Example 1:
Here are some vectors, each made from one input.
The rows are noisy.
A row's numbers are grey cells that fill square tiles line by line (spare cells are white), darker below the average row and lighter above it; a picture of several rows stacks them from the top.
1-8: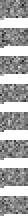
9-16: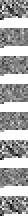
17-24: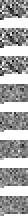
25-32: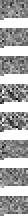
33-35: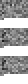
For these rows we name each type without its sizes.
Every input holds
either a fixed value, or three true/false values.
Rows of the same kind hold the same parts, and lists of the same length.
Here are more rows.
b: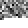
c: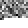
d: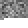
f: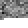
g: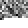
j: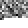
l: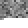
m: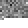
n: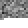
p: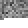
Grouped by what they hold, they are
b, c, g, j
d, f, l, m, n, p

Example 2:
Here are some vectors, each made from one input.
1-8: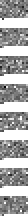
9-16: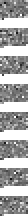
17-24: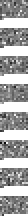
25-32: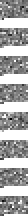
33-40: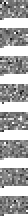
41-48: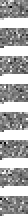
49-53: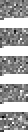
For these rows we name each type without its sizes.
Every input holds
four true/false values.
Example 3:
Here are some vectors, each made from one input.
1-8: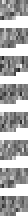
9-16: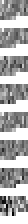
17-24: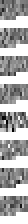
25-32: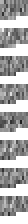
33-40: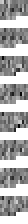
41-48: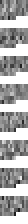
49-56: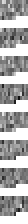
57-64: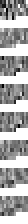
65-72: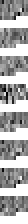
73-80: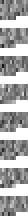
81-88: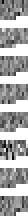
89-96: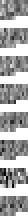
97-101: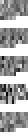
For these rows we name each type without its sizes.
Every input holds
either a point on a circle, or a fixed value.
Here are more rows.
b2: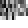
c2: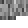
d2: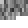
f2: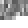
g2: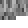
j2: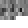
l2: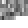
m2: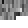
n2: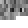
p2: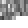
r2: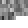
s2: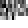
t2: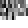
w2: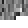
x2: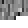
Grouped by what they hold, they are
b2, s2, t2
c2, d2, f2, g2, j2, l2, m2, n2, p2, r2, w2, x2

